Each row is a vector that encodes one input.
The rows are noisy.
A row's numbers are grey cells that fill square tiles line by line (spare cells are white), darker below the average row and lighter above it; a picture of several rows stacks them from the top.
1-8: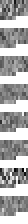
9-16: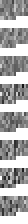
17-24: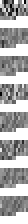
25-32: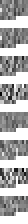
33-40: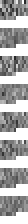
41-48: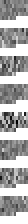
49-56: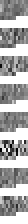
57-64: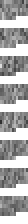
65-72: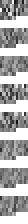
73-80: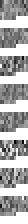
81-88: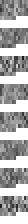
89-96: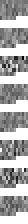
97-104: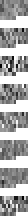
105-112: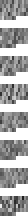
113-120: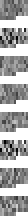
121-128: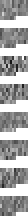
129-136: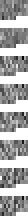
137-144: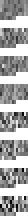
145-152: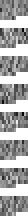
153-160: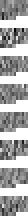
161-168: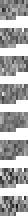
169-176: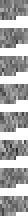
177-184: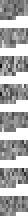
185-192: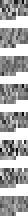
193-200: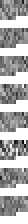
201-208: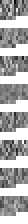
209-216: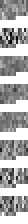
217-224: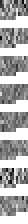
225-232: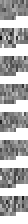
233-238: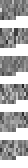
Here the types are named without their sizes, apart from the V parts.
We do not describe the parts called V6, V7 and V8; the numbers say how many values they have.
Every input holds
a true/false value and a value of V6, together with either a label and a value of V8, or a point on a line and a value of V7.
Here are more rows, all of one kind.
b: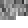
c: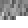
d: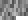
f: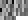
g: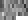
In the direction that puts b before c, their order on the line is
b, f, d, g, c.
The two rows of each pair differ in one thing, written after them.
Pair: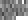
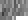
the true/false value
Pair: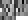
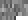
the value of V6
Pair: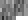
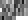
the label
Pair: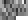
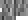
the true/false value
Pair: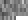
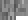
the true/false value
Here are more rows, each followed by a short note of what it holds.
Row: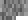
a label, a true/false value, a value of V6 and a value of V8
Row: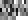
a label, a true/false value, a value of V6 and a value of V8
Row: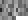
a point on a line, a true/false value, a value of V6 and a value of V7
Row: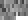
a point on a line, a true/false value, a value of V6 and a value of V7
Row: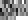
a label, a true/false value, a value of V6 and a value of V8
